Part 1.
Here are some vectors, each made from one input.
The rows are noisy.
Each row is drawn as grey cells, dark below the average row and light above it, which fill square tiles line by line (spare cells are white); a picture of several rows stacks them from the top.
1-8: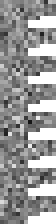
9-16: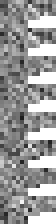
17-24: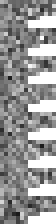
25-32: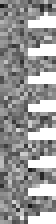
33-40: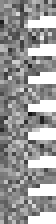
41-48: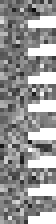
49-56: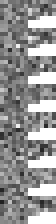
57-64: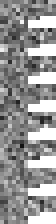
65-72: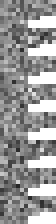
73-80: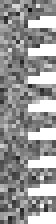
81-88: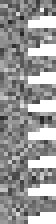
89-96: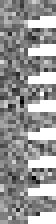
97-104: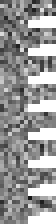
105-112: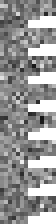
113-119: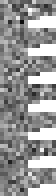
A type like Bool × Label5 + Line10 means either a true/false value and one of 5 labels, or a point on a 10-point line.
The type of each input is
Line11.
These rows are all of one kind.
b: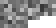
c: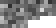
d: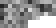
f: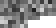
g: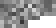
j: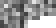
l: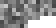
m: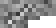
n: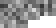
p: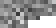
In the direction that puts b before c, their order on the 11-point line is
b, d, n, g, m, p, j, l, c, f.
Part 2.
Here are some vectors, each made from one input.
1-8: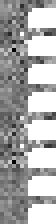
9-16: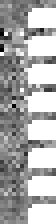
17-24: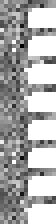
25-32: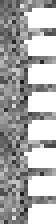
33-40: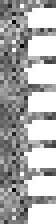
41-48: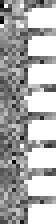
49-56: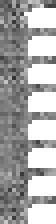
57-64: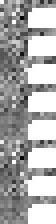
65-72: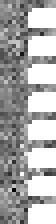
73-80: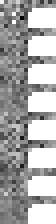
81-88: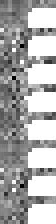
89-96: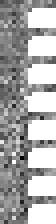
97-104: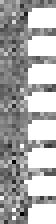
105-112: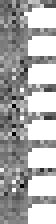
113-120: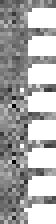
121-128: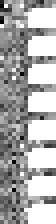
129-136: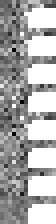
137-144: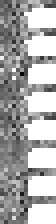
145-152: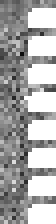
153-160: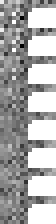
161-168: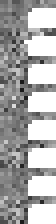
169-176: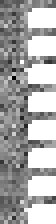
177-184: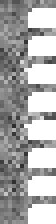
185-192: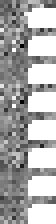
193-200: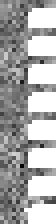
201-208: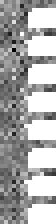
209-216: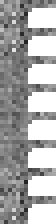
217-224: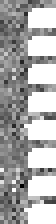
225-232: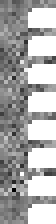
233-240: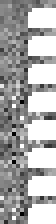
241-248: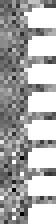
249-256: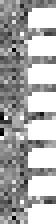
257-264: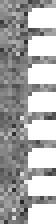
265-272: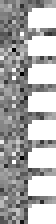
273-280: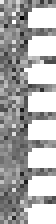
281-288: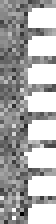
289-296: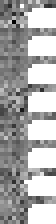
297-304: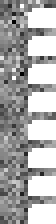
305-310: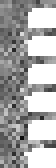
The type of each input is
Tree11 + Unit.
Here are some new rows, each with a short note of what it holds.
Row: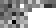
a node of an 11-node tree
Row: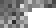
a node of an 11-node tree
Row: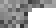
a node of an 11-node tree
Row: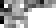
a fixed value
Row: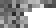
a node of an 11-node tree
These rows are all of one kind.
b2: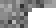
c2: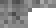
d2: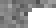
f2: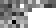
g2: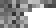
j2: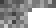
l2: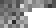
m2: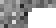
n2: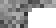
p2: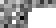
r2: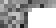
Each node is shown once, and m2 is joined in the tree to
b2 and p2.
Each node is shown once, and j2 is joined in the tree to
c2 and l2.
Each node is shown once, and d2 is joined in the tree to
b2 and c2.
